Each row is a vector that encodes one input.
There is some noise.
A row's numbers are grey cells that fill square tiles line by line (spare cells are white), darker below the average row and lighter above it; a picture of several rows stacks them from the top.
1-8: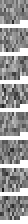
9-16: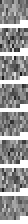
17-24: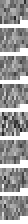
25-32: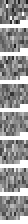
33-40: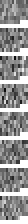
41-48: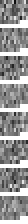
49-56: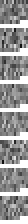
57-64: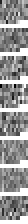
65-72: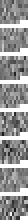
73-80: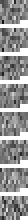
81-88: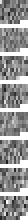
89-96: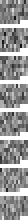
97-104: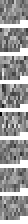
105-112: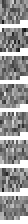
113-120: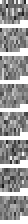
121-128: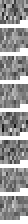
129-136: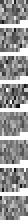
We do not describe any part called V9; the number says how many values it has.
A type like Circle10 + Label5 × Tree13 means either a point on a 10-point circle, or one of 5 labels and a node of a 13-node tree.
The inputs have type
Bool × Bool × Bool + (Tree7 + Unit) × V9.
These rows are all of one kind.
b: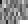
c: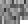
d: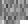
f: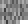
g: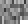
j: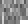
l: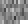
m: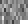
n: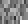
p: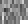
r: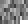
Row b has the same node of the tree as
c, g and l.
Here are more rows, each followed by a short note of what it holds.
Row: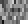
three true/false values
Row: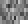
a node of a 7-node tree and a value of V9
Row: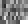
three true/false values
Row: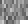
a node of a 7-node tree and a value of V9
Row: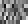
three true/false values
